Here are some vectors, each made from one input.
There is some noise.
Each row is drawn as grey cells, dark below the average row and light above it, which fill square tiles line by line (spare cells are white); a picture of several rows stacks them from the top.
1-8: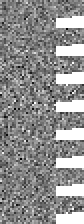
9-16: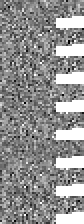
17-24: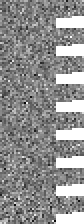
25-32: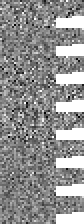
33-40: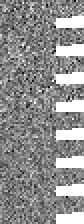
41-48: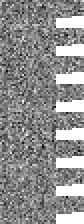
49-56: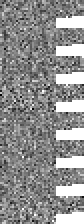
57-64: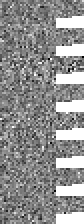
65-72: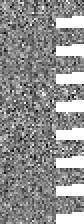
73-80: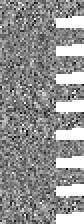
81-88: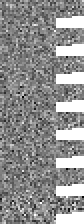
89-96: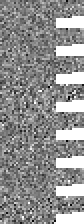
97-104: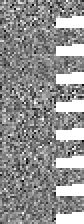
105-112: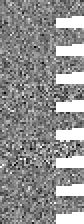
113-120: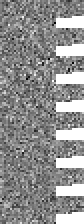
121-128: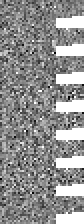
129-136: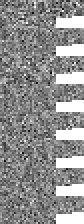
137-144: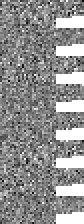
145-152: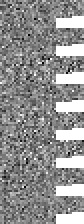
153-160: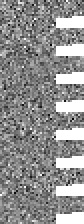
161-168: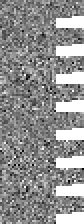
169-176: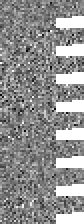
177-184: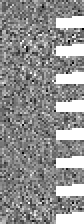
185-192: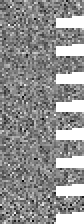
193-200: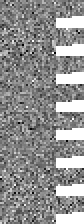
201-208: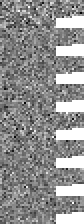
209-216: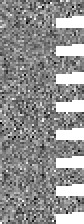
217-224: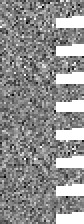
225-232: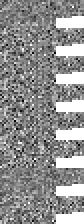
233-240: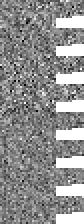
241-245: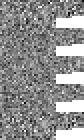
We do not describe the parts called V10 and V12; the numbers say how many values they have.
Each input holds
a true/false value, together with either a point on a 9-point line, or a value of V10 and a value of V12.
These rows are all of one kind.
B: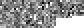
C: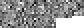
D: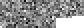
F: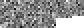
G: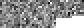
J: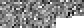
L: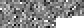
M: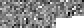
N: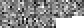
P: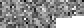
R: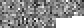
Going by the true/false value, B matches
D and F.
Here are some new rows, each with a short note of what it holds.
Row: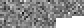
a true/false value, a value of V10 and a value of V12
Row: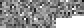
a point on a 9-point line and a true/false value
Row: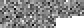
a point on a 9-point line and a true/false value
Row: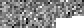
a point on a 9-point line and a true/false value
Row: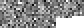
a point on a 9-point line and a true/false value
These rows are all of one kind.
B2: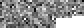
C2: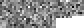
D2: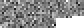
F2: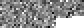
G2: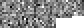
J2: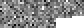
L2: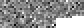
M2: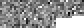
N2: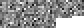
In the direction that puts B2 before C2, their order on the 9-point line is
B2, C2, M2, F2, L2, J2, D2, N2, G2.
